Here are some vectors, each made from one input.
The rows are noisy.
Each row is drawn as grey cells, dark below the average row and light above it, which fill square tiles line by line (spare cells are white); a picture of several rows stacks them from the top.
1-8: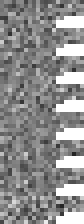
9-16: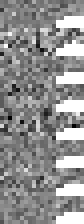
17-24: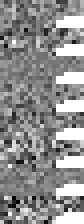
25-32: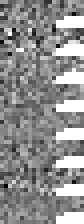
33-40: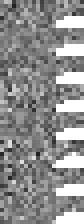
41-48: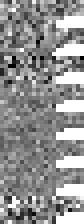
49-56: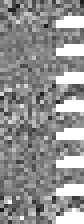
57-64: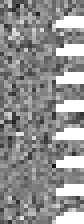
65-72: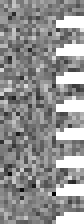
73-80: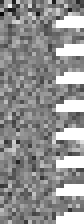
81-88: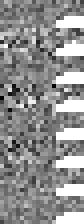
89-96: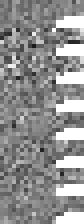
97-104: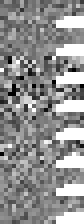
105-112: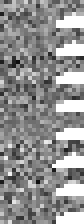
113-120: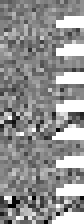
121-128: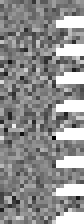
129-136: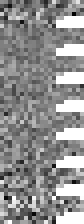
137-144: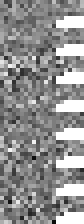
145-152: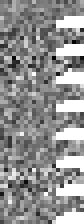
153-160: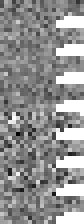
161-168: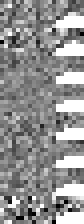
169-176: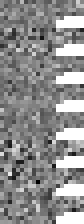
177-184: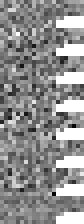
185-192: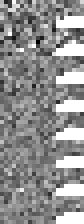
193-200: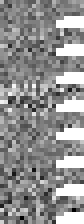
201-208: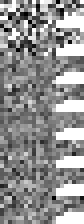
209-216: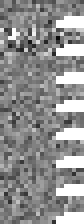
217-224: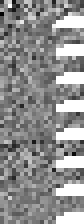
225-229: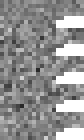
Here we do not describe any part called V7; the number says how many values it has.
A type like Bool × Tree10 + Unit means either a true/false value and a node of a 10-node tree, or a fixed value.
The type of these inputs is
(Circle14 + V7) × Line5.
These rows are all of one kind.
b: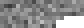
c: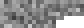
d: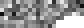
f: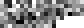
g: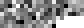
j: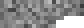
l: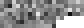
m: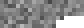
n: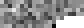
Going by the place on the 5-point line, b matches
f, l and m.
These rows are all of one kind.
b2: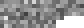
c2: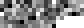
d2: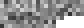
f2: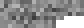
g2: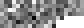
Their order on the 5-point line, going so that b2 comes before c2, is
g2, d2, b2, c2, f2.
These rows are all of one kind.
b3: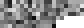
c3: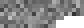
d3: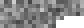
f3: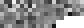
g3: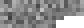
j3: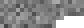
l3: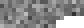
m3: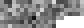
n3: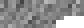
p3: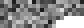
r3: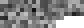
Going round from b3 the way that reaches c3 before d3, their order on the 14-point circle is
b3, p3, j3, n3, c3, f3, r3, l3, m3, g3, d3.
